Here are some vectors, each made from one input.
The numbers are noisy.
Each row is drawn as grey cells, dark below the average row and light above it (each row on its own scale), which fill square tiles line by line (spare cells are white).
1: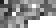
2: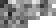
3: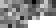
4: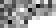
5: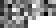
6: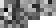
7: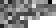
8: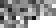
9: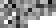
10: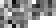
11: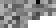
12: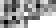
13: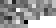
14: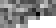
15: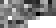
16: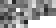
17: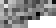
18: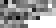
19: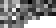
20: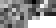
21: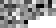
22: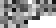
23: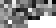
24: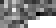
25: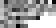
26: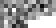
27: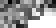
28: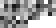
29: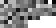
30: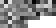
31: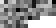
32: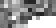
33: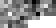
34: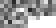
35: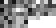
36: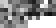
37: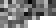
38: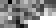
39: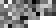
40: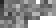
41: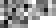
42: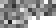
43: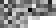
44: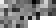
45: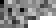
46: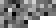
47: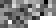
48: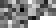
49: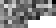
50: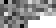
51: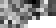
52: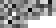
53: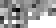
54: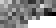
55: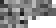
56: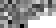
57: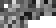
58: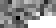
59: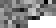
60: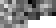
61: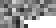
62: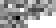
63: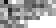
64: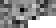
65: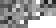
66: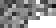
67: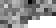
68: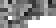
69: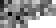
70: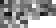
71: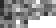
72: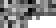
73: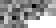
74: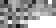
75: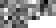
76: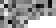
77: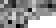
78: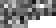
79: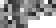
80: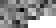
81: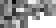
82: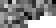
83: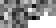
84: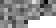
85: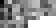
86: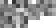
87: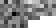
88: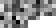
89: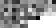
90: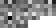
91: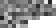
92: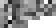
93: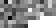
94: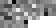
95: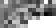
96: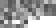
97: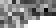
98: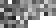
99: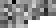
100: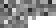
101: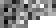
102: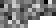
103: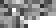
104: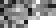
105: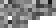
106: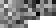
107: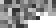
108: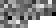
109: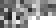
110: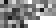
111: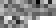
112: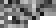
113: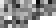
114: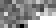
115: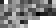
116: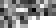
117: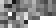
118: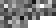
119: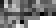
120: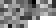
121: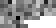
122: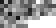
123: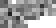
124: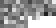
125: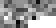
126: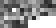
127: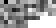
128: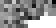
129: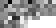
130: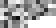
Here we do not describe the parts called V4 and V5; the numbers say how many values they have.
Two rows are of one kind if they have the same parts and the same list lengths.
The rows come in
3 kinds.
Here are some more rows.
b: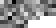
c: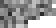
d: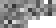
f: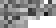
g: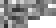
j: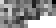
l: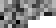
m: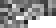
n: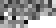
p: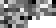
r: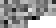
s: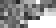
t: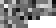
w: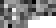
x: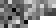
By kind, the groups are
b, f, m, r
c, d, g, l, n, s, x
j, p, t, w

